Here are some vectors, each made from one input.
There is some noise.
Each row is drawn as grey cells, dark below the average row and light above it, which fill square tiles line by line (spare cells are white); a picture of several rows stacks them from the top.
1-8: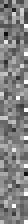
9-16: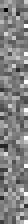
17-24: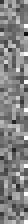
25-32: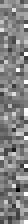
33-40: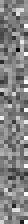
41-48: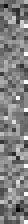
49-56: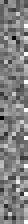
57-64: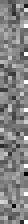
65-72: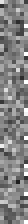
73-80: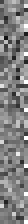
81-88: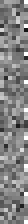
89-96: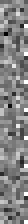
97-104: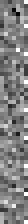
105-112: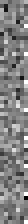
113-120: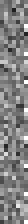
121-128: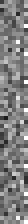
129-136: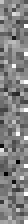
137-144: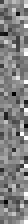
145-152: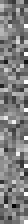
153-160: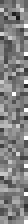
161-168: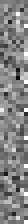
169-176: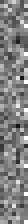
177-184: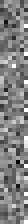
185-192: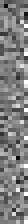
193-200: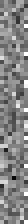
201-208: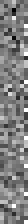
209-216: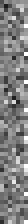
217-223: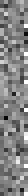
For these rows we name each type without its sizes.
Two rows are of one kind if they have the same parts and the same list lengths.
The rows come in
2 kinds.
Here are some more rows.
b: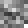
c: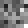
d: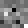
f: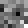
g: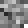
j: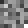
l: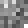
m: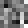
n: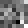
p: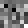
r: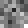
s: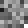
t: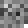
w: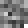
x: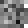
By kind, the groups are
b, f, g, j, l, s, t, x
c, d, m, n, p, r, w

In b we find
two labels and a point on a line.
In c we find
two labels, a point on a line and four true/false values.
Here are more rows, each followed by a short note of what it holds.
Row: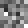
two labels, a point on a line and four true/false values
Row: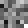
two labels, a point on a line and four true/false values
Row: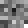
two labels, a point on a line and four true/false values
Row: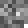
two labels, a point on a line and four true/false values
